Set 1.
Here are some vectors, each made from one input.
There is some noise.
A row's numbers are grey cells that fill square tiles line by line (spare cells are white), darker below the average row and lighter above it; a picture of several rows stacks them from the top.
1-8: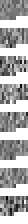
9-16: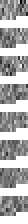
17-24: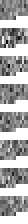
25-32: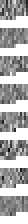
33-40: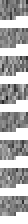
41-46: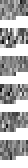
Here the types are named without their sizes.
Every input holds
three true/false values.
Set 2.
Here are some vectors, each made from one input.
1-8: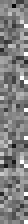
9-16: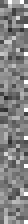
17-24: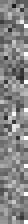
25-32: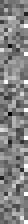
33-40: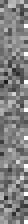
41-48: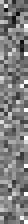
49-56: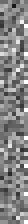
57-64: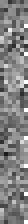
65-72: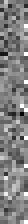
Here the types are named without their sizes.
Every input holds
a point on a line.
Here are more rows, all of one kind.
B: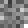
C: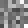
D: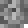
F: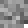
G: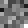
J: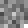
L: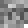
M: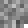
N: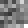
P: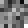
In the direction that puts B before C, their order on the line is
P, N, G, B, M, F, C, L, D, J.
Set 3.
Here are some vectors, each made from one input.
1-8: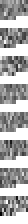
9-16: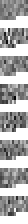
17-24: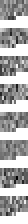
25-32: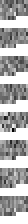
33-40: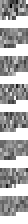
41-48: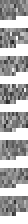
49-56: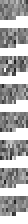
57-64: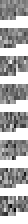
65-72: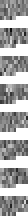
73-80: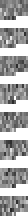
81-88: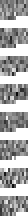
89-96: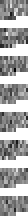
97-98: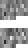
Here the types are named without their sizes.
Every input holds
a label.
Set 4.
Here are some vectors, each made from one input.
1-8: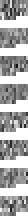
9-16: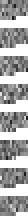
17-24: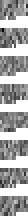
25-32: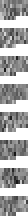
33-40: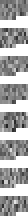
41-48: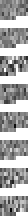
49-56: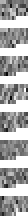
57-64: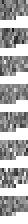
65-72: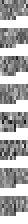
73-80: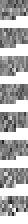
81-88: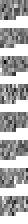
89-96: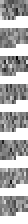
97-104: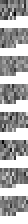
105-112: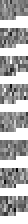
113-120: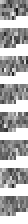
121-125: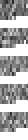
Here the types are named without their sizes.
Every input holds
a label.
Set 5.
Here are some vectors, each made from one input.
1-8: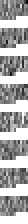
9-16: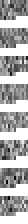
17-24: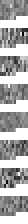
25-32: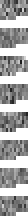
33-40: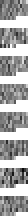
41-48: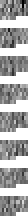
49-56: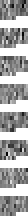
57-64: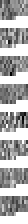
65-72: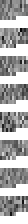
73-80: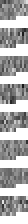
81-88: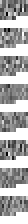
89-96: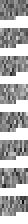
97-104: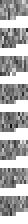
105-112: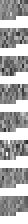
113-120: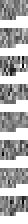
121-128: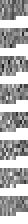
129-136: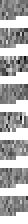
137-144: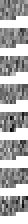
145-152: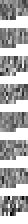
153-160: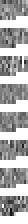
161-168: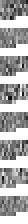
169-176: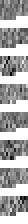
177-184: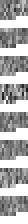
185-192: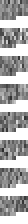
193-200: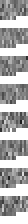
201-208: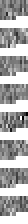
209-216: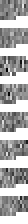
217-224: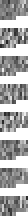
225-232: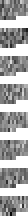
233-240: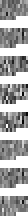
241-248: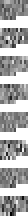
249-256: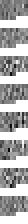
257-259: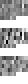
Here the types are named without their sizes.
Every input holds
three true/false values.
